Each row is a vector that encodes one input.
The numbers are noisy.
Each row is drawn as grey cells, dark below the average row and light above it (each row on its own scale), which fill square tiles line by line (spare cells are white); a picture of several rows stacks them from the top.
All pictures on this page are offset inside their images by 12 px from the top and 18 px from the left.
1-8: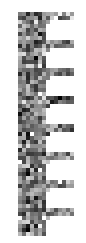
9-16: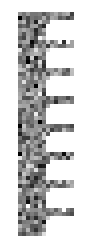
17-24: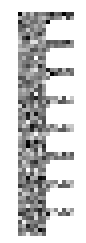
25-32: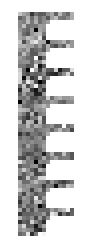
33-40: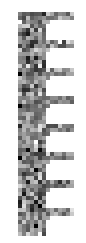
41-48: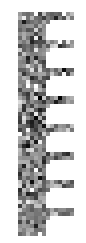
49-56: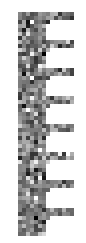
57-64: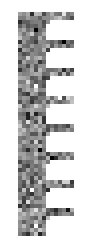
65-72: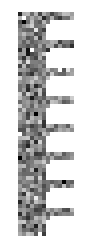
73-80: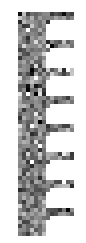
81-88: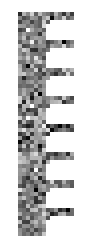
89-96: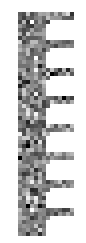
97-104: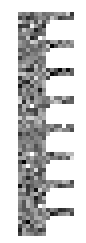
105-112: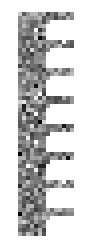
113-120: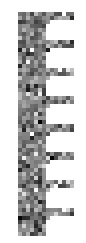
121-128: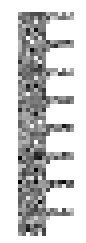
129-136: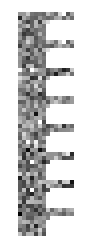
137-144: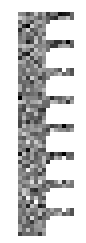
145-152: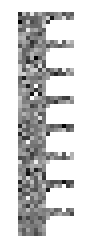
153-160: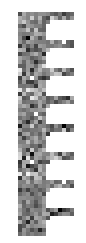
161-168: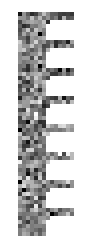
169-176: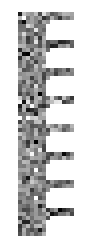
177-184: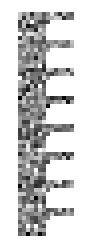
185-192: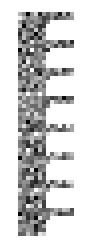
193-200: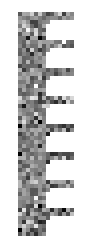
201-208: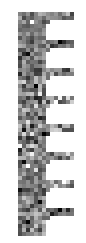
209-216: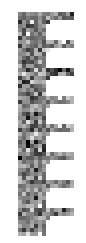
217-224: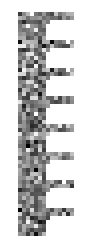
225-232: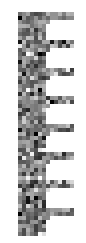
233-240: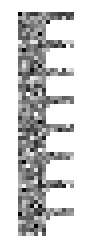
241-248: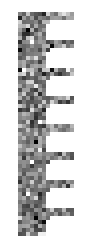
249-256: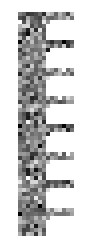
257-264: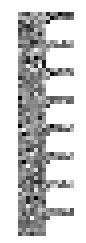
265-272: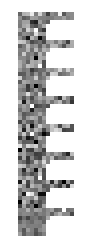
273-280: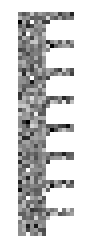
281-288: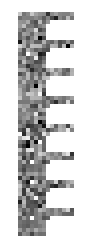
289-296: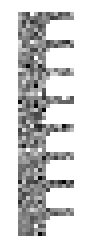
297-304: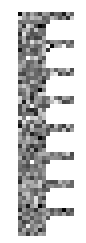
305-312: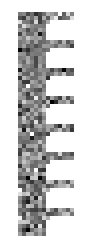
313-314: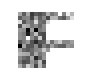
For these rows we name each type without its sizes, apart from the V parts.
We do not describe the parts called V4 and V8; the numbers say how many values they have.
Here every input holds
either a point on a circle, a true/false value and a value of V8, or a node of a tree and a value of V4.
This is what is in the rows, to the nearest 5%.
About 45% of them hold a point on a circle, a true/false value and a value of V8. The rest hold a node of a tree and a value of V4.
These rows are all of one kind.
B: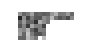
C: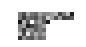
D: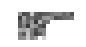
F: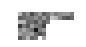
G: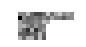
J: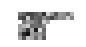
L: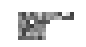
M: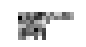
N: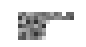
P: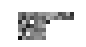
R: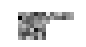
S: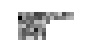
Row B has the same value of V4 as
D, F and N.
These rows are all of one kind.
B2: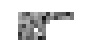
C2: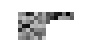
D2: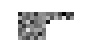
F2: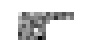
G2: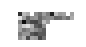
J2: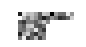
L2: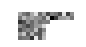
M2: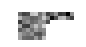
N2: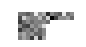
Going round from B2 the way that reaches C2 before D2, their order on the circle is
B2, C2, N2, L2, M2, D2, G2, F2, J2.
